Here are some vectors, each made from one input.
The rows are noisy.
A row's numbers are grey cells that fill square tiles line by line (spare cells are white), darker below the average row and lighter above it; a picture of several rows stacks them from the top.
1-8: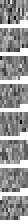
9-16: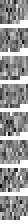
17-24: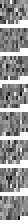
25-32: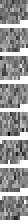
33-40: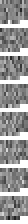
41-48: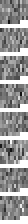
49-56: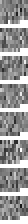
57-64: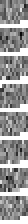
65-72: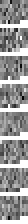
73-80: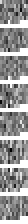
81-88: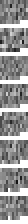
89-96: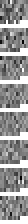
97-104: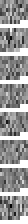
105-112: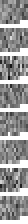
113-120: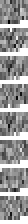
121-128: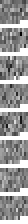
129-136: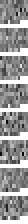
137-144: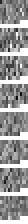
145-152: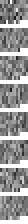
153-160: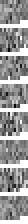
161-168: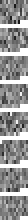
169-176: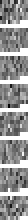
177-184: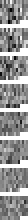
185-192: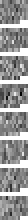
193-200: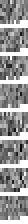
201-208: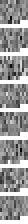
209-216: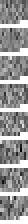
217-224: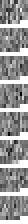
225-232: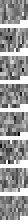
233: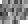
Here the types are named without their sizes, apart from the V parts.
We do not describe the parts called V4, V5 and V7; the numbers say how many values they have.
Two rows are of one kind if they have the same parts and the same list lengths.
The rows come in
3 kinds.
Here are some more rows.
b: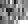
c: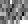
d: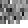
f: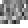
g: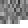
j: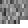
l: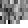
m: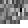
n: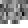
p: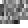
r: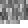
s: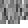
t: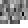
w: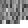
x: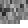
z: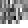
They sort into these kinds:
b, c, d, l, z
f, n, p, t, x
g, j, m, r, s, w

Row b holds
a point on each of two lines and a value of V7.
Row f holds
a point on a line, a value of V4 and a value of V5.
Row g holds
a point on a line, four true/false values and a value of V4.
